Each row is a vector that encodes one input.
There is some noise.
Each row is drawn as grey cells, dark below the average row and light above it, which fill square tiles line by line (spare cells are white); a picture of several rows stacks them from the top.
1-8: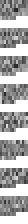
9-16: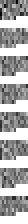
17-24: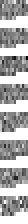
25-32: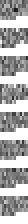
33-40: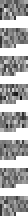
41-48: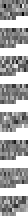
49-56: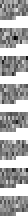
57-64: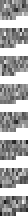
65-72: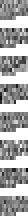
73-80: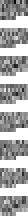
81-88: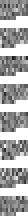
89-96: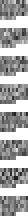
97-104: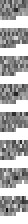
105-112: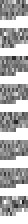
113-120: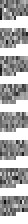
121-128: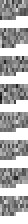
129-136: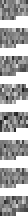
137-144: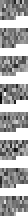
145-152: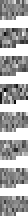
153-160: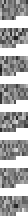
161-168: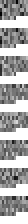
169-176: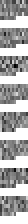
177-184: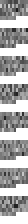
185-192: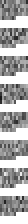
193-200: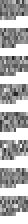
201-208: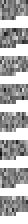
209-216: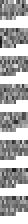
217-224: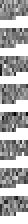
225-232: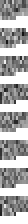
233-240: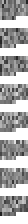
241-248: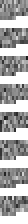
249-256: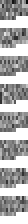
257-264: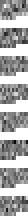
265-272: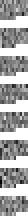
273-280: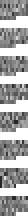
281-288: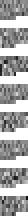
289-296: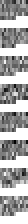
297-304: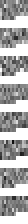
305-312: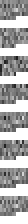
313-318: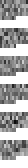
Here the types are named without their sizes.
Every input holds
three true/false values.
